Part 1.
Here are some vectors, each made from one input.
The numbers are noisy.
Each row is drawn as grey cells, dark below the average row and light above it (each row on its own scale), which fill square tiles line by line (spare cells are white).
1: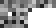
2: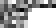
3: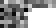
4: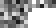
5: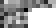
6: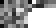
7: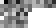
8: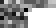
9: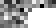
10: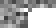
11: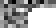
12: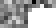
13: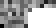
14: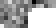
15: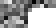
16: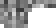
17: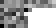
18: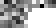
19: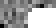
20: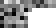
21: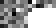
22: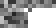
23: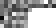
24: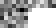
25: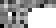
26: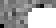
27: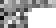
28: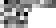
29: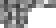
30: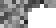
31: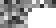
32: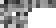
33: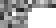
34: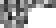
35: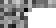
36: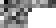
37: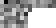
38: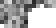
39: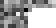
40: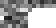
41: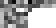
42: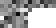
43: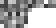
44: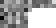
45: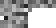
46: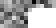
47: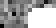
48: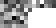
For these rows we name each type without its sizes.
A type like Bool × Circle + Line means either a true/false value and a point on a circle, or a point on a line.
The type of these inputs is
Bool × Bool × Bool × Line.
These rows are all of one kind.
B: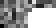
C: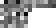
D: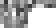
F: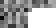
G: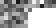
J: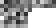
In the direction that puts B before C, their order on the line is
B, C, J, G, D, F.
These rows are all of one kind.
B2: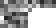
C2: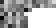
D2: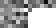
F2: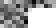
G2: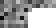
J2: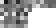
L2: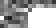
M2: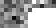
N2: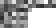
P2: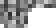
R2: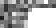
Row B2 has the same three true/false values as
D2 and L2.
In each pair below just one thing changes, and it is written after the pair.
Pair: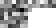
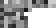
one of the three true/false values
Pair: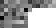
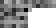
the place on the line
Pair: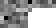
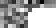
the place on the line
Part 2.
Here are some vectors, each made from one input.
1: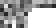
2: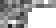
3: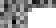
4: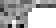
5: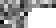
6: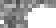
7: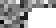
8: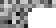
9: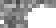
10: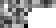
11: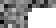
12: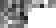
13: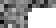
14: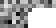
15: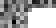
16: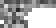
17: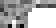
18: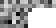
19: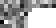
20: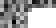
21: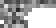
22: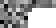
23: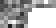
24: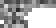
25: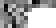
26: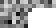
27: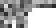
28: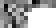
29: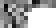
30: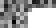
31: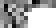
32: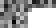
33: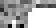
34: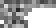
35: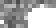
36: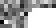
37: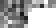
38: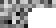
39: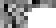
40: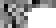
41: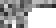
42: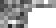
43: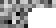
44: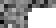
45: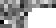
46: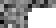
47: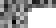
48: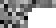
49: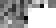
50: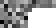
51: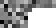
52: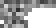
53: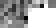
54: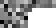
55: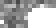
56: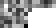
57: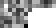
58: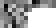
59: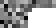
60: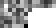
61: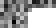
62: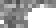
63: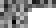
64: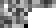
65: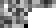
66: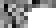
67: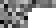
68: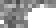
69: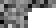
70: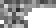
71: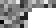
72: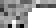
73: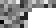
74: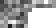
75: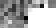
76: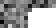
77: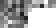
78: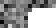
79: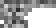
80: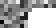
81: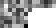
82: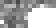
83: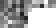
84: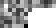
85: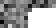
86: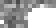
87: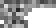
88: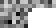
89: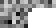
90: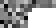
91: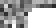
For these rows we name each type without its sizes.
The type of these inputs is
Bool × Bool × Bool + Line.
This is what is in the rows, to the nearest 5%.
About 30% of them hold a point on a line. The rest hold three true/false values.
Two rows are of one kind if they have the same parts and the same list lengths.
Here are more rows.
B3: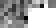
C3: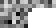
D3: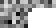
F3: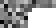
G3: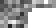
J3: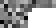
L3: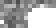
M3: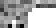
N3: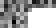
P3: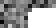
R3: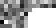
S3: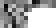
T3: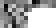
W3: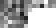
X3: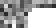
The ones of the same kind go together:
B3, G3, M3, R3, W3, X3
C3, D3, F3, J3, L3, N3, P3, S3, T3

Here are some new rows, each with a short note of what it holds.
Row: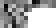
three true/false values
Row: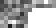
a point on a line
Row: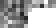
a point on a line
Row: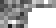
a point on a line
